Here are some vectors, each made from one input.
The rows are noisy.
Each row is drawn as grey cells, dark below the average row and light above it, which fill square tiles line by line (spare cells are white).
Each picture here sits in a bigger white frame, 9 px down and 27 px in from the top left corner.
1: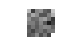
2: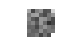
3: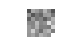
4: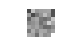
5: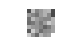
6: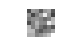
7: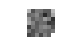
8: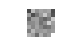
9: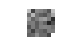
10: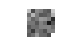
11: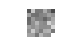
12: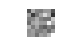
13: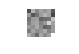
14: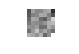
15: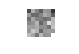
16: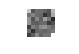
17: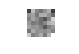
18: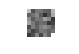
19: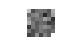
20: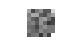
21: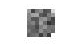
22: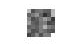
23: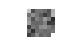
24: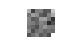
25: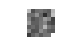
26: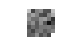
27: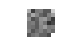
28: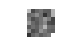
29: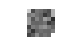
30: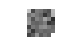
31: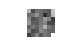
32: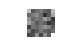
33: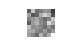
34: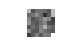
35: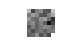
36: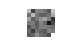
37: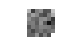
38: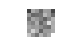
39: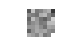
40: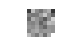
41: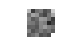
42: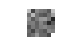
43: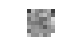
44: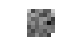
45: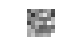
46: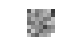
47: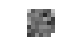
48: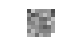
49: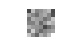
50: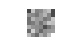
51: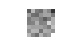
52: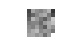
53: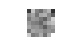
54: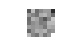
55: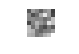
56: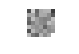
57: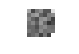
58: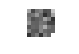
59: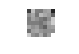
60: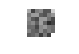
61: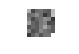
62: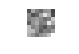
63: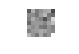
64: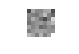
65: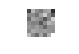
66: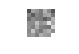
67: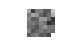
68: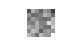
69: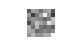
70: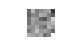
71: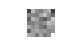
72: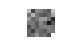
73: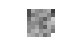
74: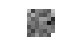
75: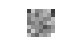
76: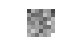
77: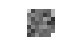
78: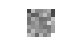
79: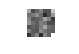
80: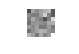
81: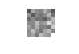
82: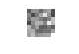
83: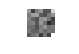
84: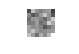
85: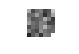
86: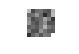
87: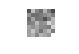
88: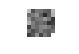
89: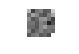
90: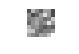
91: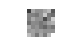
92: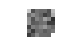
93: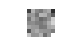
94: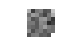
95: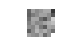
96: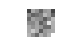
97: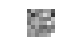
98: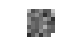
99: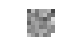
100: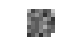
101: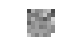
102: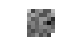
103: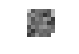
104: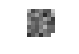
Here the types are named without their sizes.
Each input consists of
either a node of each of two trees, or three true/false values.
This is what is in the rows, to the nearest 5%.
About 50% of them hold a node of each of two trees. The rest hold three true/false values.
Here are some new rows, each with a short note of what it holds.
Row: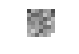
a node of each of two trees
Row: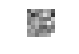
a node of each of two trees
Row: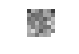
a node of each of two trees
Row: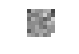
a node of each of two trees
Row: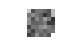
three true/false values
